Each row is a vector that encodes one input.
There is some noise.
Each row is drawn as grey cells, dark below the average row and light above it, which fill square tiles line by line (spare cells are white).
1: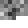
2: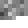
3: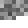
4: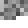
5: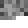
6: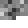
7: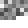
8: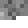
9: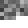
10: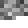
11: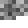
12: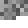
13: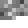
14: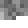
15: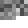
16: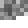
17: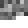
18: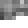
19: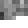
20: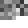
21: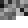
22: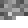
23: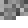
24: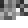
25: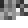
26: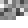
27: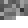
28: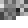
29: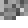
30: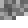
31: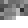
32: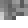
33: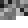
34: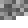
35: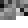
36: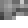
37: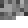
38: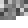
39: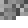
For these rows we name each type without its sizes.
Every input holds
a point on a line and three true/false values.
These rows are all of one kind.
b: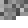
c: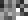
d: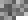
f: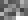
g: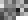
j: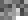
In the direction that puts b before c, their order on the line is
f, g, d, b, j, c.
